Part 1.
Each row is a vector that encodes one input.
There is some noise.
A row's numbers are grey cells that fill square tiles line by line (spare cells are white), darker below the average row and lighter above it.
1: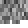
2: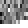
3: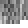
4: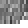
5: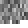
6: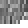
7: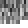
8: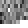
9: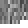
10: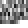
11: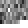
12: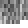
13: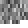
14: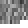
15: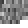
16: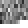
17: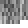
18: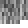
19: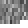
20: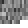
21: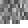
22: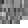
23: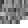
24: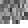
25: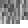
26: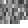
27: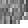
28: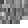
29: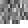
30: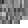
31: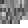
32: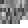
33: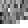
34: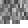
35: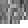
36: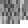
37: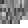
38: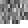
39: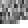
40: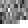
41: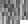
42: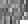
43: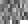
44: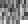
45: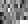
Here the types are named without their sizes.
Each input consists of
a point on a line.
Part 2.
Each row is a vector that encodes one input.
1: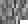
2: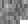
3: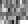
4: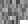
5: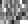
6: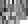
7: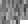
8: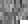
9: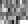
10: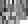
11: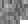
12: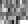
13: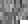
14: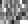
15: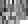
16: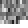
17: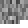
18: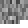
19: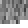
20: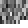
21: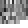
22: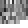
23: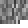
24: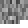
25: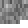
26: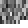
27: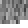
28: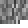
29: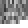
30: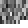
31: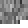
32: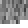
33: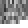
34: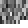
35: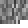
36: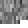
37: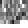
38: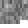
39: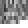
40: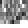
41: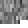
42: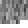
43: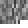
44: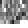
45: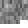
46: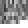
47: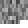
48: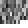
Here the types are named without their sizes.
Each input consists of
a node of a tree.
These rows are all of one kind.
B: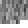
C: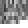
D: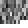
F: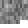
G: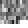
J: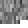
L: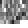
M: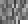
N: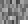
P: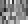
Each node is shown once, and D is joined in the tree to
M.
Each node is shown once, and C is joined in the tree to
B and P.
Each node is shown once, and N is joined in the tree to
F and G.
